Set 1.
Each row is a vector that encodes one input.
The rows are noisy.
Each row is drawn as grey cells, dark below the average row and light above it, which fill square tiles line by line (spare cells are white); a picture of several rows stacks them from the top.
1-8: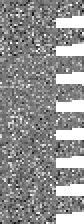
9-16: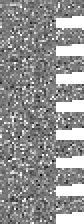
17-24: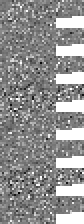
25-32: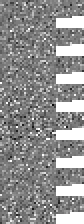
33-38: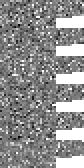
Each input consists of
either a fixed value, or a node of a 7-node tree.
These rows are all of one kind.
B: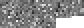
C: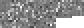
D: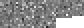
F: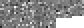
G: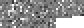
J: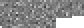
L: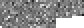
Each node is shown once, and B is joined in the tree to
L.
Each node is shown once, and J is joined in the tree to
C, D and L.
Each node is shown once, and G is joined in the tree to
C.
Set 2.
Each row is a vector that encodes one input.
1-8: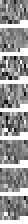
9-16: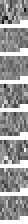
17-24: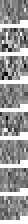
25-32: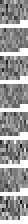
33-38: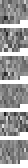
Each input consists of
three true/false values.
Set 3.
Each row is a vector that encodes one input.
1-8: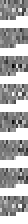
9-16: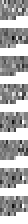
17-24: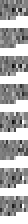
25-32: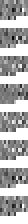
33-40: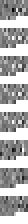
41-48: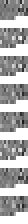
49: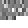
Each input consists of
a point on a 6-point line.
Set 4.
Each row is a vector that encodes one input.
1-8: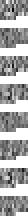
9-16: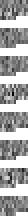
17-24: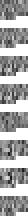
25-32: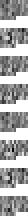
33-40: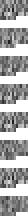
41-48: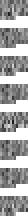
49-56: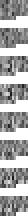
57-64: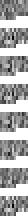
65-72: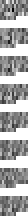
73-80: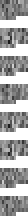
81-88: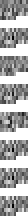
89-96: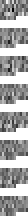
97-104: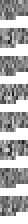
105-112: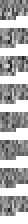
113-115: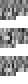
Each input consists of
a point on an 11-point line.
